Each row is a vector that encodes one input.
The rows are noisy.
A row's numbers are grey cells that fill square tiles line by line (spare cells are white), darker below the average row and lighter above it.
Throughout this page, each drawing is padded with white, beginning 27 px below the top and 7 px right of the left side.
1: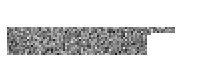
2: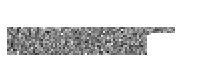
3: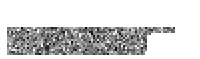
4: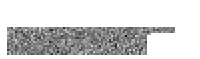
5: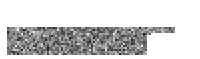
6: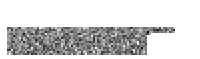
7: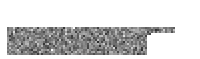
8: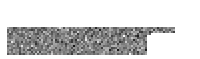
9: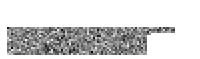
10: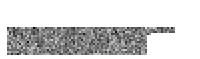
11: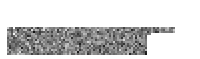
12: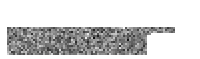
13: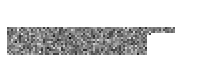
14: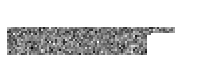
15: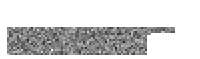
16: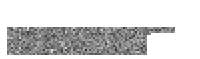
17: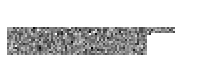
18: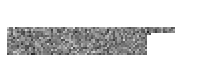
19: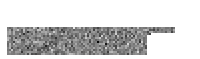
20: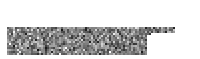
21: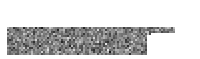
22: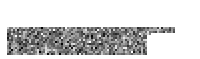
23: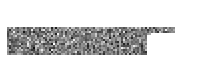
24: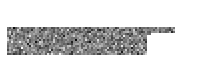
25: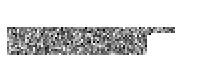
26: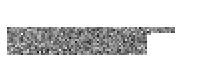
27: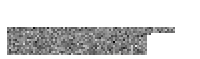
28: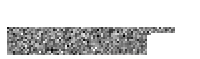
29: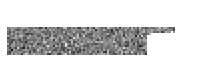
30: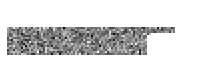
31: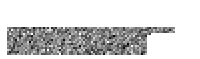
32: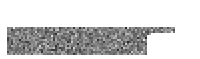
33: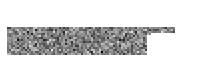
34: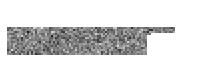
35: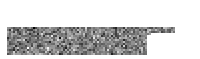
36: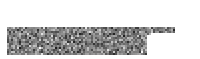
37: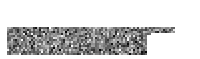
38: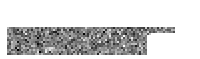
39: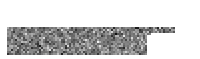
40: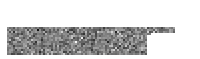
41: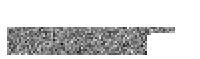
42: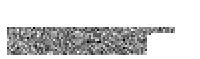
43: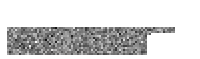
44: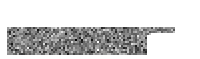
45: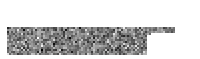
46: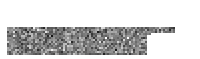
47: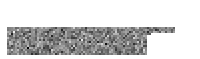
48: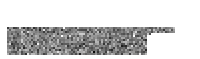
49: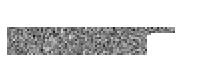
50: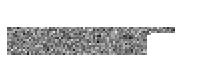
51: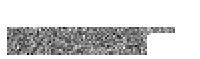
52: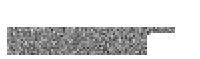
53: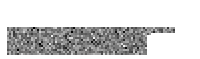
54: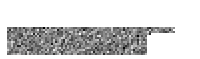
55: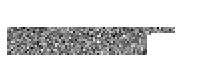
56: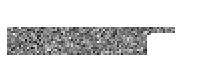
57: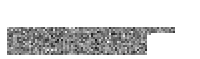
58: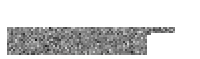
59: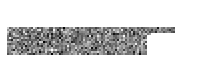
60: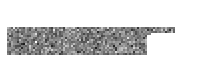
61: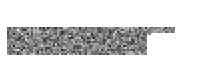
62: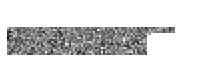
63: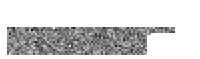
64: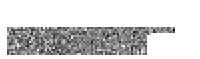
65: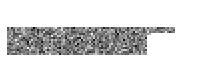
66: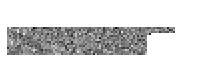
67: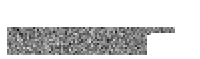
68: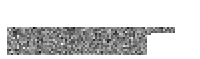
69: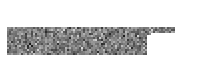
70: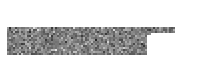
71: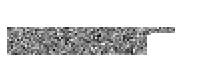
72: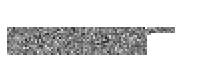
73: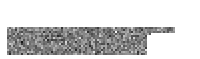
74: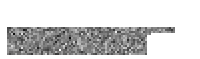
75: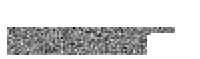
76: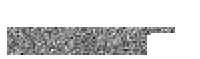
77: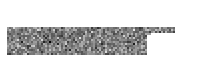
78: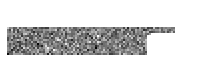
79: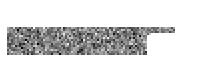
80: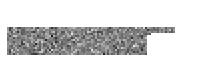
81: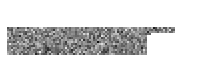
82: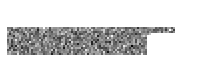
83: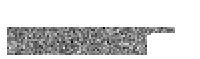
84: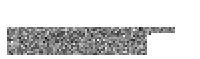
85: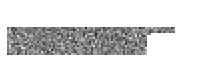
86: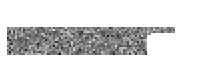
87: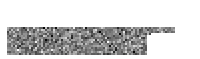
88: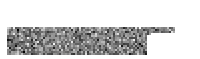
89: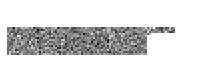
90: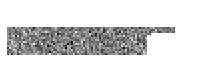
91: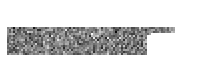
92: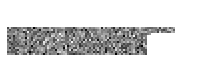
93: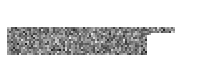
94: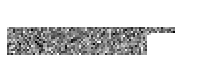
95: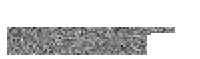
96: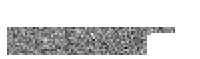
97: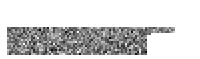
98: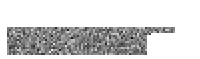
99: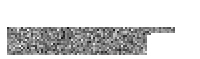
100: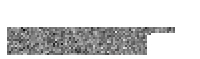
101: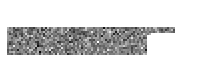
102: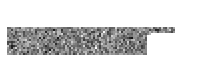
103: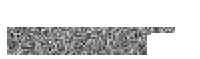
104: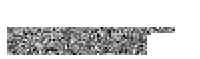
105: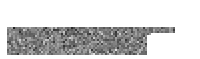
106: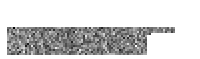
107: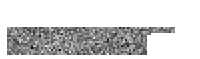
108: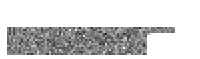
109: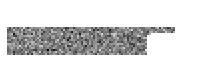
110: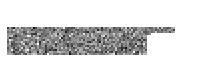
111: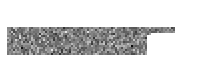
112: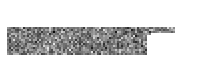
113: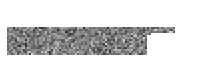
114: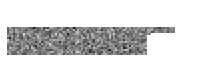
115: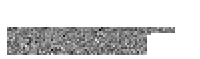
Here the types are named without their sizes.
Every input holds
a label, together with either a point on a circle, or three true/false values.
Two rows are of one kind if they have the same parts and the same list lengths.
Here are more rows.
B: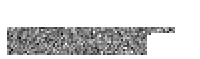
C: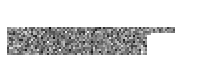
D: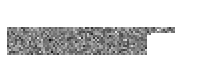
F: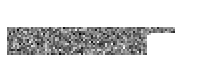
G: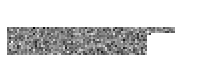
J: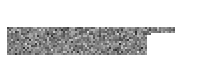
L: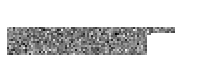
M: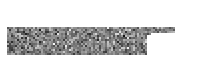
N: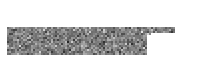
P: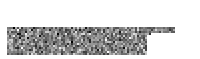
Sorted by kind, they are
B, C, D, F, J, M, N
G, L, P

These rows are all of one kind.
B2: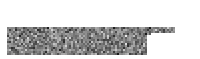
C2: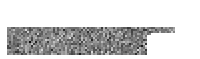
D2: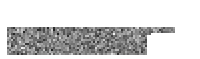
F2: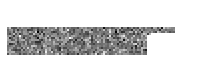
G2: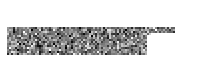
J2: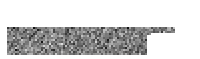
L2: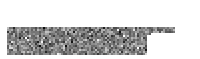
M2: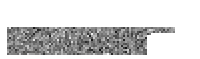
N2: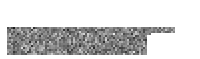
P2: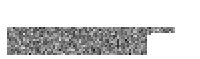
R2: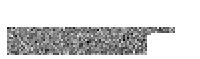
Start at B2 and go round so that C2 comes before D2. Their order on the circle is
B2, L2, F2, C2, N2, R2, M2, G2, J2, D2, P2.
